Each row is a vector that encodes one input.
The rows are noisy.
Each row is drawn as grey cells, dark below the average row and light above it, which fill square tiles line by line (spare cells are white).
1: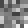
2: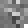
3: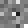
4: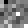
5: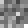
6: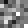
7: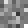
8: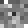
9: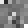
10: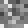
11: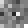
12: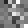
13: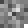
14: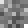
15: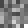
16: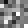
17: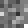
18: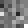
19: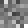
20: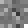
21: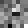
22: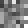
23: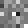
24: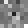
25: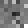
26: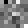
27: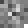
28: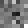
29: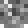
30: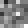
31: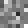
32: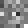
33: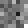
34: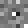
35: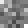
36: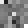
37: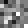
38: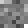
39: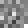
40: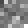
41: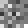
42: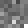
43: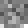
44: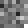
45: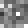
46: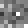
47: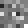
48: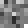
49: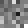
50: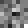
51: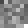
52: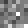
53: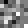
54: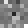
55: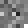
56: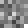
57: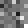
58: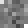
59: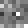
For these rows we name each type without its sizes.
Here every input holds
a point on a line, together with either a fixed value, or four true/false values.
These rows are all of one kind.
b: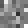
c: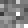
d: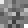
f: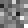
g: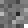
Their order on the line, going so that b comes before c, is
f, g, b, d, c.
